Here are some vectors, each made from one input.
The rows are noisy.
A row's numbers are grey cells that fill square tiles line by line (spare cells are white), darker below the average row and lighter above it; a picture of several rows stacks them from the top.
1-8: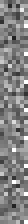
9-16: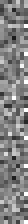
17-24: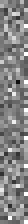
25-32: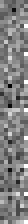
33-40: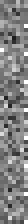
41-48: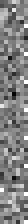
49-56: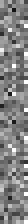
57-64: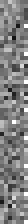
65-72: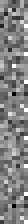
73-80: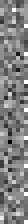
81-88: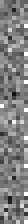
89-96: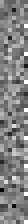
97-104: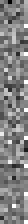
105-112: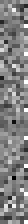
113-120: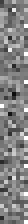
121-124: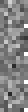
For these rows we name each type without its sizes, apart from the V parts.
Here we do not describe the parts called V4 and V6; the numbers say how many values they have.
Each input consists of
a node of a tree and a true/false value, together with either a fixed value, or a value of V4 and a value of V6.
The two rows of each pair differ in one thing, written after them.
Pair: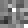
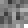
the true/false value
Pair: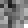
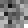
the value of V4
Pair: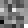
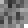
the true/false value
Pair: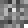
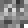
the value of V6
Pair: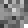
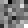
the true/false value
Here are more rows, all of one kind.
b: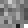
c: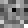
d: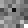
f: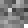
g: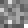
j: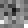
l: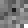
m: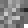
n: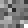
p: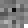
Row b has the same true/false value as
g and m.
